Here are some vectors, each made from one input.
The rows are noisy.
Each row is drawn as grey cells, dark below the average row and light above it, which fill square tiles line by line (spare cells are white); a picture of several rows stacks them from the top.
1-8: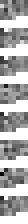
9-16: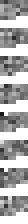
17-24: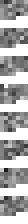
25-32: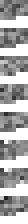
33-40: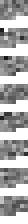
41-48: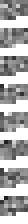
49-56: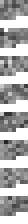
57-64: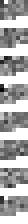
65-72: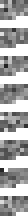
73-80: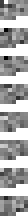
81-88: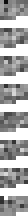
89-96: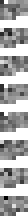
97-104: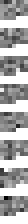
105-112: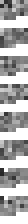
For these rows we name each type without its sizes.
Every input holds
a label, together with a list of points on a line.
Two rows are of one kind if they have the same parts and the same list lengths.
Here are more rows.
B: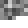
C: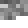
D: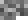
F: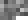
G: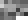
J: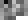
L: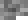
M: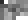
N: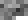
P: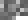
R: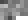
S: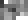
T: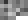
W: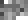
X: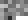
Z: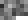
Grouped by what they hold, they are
B, C, D, F, G, L, N, P, R, X, Z
J, T
M, S, W

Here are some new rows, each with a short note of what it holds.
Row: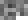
a label, together with a list of two items
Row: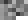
a label, together with a list of one item
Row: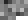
a label, together with a list of one item
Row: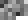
a label, together with a list of one item
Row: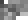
a label, together with the empty list
